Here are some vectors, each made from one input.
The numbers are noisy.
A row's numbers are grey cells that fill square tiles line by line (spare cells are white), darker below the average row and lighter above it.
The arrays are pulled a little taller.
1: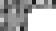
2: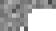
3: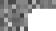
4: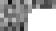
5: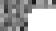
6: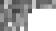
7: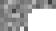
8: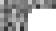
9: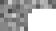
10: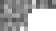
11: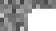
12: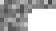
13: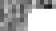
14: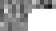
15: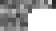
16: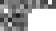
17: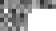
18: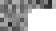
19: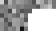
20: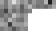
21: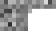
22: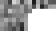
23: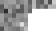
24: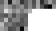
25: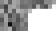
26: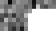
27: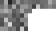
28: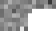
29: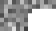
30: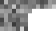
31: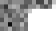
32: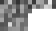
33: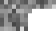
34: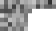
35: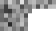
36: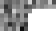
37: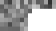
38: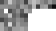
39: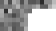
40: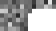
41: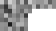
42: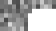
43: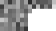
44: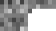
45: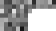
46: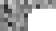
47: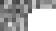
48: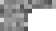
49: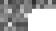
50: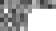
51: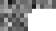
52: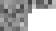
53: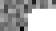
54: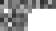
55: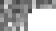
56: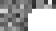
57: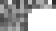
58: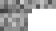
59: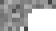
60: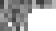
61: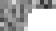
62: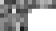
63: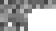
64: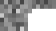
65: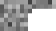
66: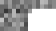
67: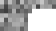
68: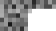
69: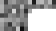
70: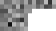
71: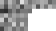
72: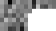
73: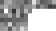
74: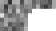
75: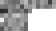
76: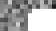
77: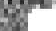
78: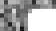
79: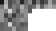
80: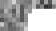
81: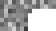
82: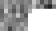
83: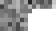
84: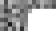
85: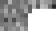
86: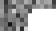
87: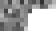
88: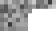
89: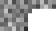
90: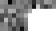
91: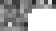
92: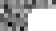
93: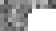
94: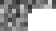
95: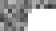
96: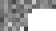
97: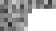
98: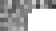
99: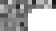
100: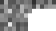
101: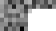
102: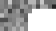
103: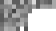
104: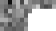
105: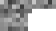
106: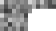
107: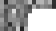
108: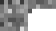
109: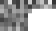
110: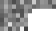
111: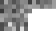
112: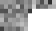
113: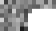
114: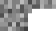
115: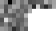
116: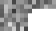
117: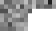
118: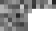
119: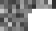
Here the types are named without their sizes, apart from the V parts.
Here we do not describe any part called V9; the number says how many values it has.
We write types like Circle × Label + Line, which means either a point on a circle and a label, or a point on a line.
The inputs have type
Circle × (Circle + Unit) × V9.
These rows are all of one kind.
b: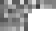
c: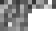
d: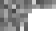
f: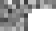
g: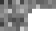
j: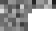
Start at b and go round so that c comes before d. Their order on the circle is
b, f, c, j, g, d.
